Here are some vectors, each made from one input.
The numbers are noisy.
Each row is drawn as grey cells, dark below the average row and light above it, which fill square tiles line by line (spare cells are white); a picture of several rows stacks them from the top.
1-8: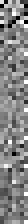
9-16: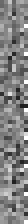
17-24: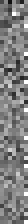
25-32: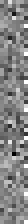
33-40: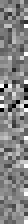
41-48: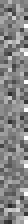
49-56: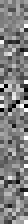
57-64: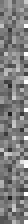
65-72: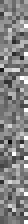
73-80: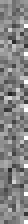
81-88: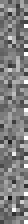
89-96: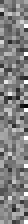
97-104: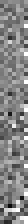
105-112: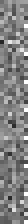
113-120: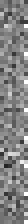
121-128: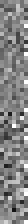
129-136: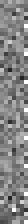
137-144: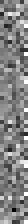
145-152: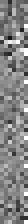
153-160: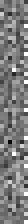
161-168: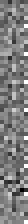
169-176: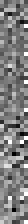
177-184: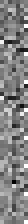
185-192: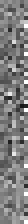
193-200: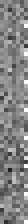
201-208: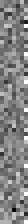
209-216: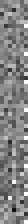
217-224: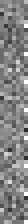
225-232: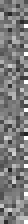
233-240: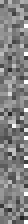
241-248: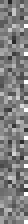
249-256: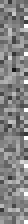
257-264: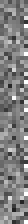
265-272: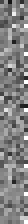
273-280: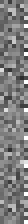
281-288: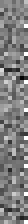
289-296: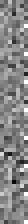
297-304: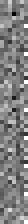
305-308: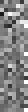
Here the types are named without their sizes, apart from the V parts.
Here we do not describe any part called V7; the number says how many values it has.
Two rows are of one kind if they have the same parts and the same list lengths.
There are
3 kinds of row.
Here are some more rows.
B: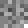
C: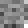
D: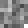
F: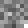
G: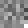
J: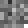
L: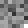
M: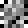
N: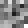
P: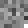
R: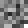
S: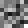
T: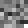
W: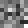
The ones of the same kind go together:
B, C, D, F, G, L, N, P
J, R, S, T, W
M

